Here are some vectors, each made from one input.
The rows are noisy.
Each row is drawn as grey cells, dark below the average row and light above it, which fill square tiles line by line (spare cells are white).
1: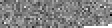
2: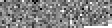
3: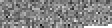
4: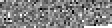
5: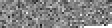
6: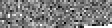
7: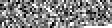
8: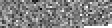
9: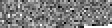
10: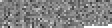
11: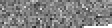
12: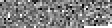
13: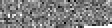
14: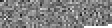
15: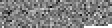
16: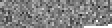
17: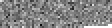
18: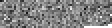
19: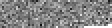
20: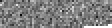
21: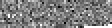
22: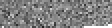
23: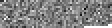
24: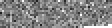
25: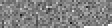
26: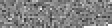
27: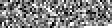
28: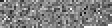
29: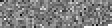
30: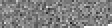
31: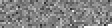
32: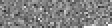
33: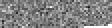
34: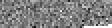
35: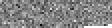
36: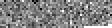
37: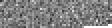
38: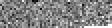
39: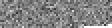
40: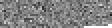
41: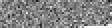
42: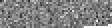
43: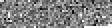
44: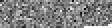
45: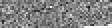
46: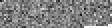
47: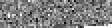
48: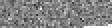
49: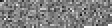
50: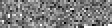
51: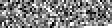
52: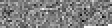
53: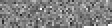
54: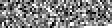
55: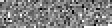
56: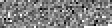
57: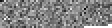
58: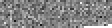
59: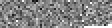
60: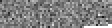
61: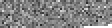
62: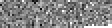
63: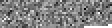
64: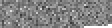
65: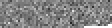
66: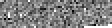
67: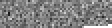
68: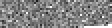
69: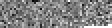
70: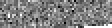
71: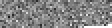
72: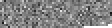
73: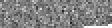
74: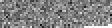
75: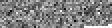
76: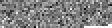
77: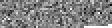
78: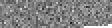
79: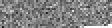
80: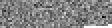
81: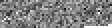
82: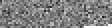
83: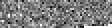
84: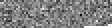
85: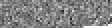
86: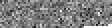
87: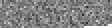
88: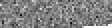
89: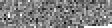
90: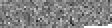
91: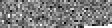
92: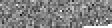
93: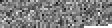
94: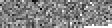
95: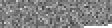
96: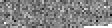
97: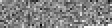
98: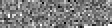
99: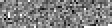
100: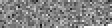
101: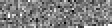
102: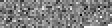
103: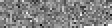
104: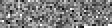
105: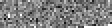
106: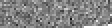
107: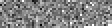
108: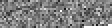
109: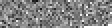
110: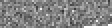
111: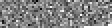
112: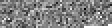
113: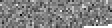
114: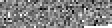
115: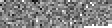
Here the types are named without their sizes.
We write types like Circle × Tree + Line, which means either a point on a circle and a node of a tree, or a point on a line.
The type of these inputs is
List(Line).
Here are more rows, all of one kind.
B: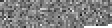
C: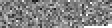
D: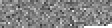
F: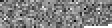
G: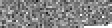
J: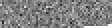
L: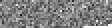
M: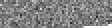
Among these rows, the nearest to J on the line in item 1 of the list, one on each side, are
D and M.
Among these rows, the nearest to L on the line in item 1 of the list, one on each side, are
B and M.
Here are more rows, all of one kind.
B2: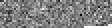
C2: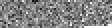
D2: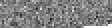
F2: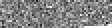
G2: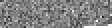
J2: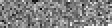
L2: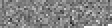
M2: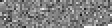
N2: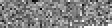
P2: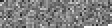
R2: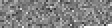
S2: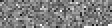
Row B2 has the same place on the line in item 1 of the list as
M2, P2 and S2.
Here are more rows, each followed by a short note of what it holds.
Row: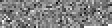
a list of three items
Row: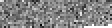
a list of three items
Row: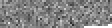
a list of two items
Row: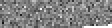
a list of two items
